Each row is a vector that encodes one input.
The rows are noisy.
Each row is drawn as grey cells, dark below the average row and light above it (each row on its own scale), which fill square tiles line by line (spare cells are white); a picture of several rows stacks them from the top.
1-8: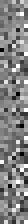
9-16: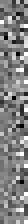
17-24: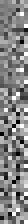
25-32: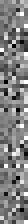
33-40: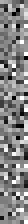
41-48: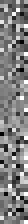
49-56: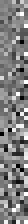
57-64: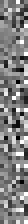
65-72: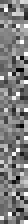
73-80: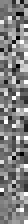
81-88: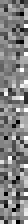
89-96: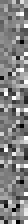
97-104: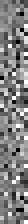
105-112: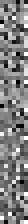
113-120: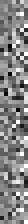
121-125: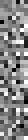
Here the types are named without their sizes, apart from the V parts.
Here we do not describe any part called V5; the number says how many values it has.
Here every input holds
a list of items, each a true/false value and a value of V5.
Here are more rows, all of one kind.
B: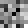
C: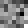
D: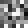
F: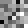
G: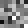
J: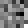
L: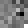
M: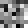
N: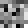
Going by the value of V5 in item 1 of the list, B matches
C, F and M.
